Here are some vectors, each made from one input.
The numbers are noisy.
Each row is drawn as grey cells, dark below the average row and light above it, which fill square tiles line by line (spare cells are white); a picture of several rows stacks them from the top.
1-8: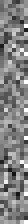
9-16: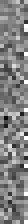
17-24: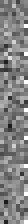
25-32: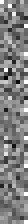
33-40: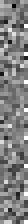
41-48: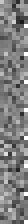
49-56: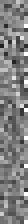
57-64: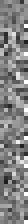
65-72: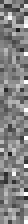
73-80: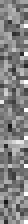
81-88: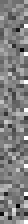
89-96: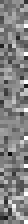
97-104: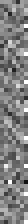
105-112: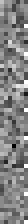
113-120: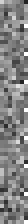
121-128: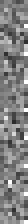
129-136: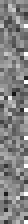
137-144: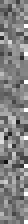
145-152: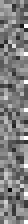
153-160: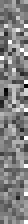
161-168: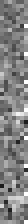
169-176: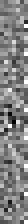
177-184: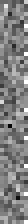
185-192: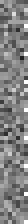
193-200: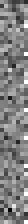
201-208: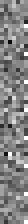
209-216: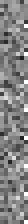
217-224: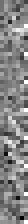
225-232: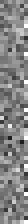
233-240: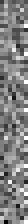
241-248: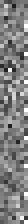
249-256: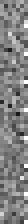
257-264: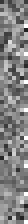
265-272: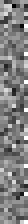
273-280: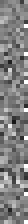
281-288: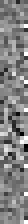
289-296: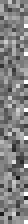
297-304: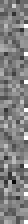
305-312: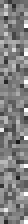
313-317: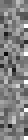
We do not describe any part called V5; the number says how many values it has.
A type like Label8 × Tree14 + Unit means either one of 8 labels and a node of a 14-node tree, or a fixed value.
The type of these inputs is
Line7 × V5 + Line9 + List2(Line11).
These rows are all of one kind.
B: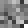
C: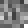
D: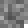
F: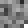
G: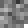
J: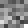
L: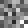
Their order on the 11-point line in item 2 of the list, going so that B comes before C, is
B, F, J, C, L, G, D.
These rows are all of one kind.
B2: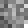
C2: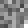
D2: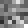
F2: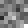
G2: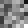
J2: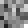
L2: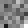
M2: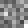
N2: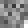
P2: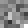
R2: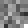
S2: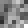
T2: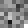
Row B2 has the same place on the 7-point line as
M2 and T2.
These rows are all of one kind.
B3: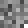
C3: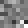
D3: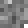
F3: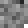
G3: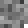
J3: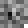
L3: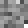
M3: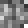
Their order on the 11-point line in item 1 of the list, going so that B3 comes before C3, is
D3, B3, G3, J3, F3, M3, C3, L3.
